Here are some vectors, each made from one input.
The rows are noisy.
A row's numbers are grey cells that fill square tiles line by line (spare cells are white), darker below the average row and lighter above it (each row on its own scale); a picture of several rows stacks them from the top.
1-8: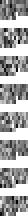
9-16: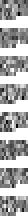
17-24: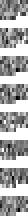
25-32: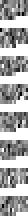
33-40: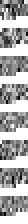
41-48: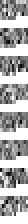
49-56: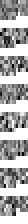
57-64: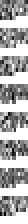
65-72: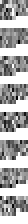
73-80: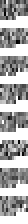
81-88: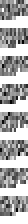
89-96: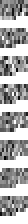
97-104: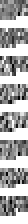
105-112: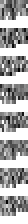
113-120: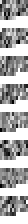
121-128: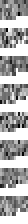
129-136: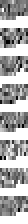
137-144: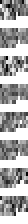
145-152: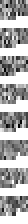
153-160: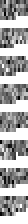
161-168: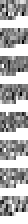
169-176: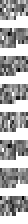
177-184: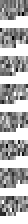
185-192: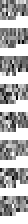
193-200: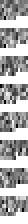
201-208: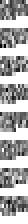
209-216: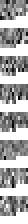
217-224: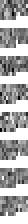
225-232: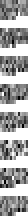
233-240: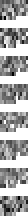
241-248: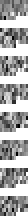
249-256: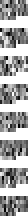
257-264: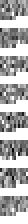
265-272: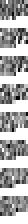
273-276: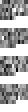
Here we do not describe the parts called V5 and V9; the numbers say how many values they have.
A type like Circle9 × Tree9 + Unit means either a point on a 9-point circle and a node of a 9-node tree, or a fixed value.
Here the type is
(Bool × Bool × Bool + Unit) × V5 + Label10 × V9.
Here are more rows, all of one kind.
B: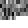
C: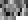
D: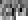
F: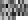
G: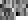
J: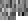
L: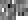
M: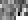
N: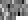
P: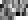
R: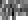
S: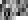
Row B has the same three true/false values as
D, R and S.
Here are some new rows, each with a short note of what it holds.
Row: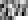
a value of V5
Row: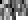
three true/false values and a value of V5
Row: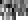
three true/false values and a value of V5
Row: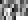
one of 10 labels and a value of V9
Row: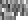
a value of V5
